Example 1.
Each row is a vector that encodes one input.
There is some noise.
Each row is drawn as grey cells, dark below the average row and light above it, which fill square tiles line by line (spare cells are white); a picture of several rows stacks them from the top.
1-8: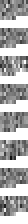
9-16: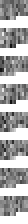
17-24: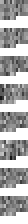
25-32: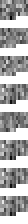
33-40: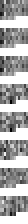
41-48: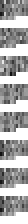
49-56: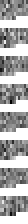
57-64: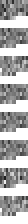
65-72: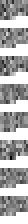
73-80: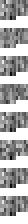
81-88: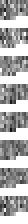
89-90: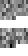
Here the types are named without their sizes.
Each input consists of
a true/false value, together with either a point on a circle, or a fixed value.
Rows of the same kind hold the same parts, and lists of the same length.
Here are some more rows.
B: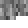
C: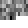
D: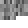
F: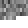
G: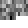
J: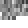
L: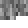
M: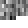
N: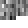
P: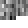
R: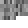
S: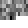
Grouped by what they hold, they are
B, D, F, J, L, R
C, G, M, N, P, S

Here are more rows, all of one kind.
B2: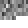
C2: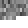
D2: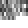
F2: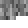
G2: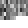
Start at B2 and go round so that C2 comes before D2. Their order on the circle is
B2, C2, F2, G2, D2.
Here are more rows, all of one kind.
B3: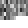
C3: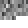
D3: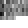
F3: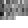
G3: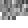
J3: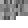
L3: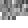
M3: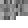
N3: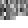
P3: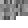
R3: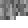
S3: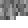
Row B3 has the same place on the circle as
J3, M3, N3 and P3.
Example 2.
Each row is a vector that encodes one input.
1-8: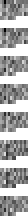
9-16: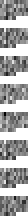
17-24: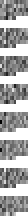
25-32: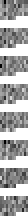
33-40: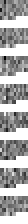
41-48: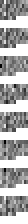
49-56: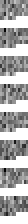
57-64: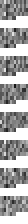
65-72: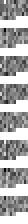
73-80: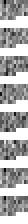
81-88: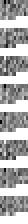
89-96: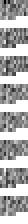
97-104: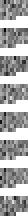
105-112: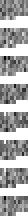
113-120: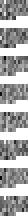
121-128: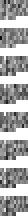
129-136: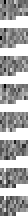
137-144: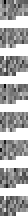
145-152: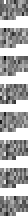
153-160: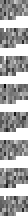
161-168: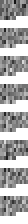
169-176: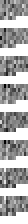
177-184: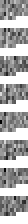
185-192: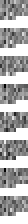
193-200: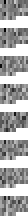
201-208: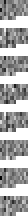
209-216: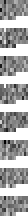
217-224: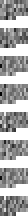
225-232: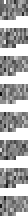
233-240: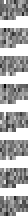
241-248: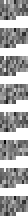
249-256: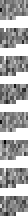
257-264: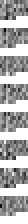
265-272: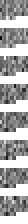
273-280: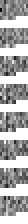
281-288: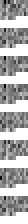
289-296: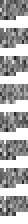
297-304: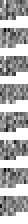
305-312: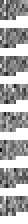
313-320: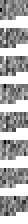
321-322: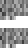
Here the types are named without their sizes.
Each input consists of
either a point on a circle, or a point on a line.
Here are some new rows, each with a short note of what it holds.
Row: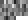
a point on a line
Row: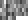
a point on a line
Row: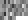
a point on a circle
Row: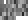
a point on a line
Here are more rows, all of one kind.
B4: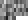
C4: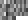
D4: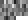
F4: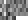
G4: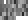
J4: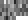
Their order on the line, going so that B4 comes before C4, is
B4, C4, F4, D4, J4, G4.
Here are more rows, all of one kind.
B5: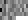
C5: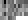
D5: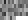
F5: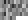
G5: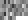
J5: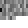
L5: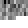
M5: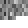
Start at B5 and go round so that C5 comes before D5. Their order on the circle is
B5, M5, G5, F5, L5, C5, D5, J5.
